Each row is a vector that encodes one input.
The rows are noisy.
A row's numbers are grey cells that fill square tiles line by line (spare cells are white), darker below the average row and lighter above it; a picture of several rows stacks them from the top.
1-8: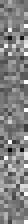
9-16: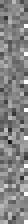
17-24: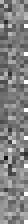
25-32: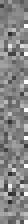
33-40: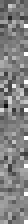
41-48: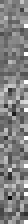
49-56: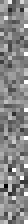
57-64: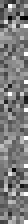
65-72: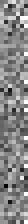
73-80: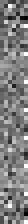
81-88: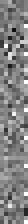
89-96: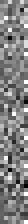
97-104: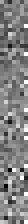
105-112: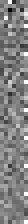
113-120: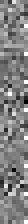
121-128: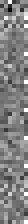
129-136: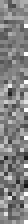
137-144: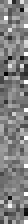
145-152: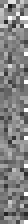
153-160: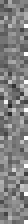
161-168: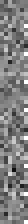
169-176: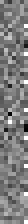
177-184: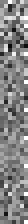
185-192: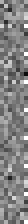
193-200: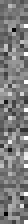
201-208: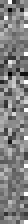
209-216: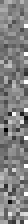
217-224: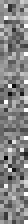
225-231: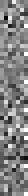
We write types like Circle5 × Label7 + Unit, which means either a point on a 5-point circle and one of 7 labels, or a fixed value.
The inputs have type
Bool × (Tree7 + Unit).
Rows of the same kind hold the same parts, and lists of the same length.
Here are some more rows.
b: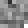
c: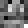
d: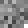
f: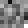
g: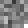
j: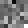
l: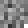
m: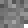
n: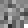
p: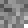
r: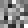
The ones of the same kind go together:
b, f
c, d, g, j, l, m, n, p, r

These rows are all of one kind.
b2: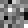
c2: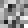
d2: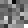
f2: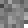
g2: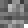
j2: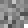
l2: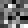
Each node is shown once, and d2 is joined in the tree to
f2.
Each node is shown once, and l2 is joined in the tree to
c2 and j2.
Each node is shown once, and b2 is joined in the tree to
g2 and j2.
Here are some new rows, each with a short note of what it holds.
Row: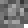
a node of a 7-node tree and a true/false value
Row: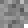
a node of a 7-node tree and a true/false value
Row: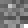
a node of a 7-node tree and a true/false value
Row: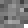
a node of a 7-node tree and a true/false value
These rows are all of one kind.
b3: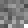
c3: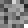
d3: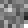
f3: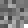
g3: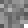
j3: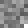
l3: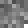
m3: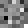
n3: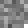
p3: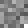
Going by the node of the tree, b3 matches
c3, g3, j3 and p3.
